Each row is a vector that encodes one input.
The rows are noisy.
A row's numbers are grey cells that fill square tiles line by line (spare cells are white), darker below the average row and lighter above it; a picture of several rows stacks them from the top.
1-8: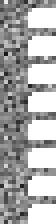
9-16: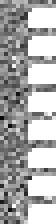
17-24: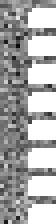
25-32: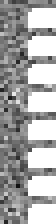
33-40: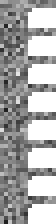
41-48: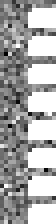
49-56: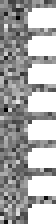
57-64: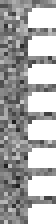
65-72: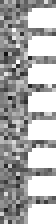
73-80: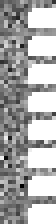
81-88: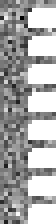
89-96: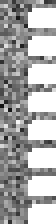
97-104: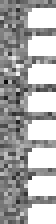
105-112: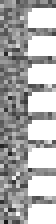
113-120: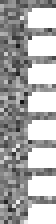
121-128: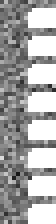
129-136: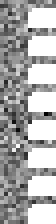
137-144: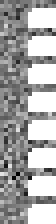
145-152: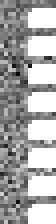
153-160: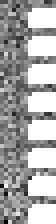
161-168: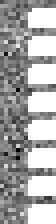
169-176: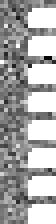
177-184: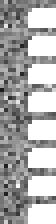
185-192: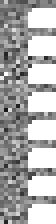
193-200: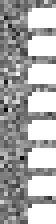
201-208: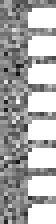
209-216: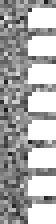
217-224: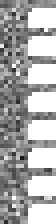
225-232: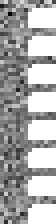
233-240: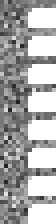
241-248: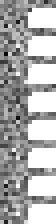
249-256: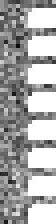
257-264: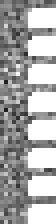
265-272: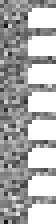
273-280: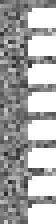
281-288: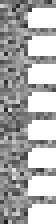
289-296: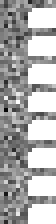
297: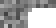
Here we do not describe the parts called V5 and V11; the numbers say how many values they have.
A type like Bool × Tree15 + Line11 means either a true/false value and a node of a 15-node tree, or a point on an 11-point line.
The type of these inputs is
Bool × Label7 × V5 + V11.
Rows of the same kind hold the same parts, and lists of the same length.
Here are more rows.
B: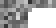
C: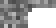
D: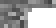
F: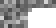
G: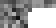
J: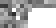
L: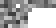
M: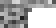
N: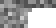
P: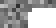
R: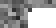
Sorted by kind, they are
B, J, L, M
C, D, F, G, N, P, R

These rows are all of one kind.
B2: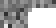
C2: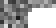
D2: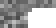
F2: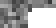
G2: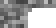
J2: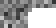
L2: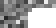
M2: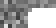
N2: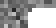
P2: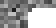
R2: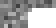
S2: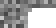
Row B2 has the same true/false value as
J2 and R2.
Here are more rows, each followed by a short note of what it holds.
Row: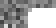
one of 7 labels, a true/false value and a value of V5
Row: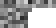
a value of V11
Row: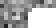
a value of V11
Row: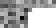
a value of V11
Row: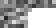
one of 7 labels, a true/false value and a value of V5
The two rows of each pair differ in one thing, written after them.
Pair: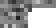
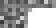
the value of V5
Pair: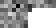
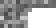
the label
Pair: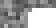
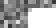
the label
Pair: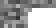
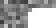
the label
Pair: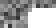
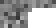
the value of V5
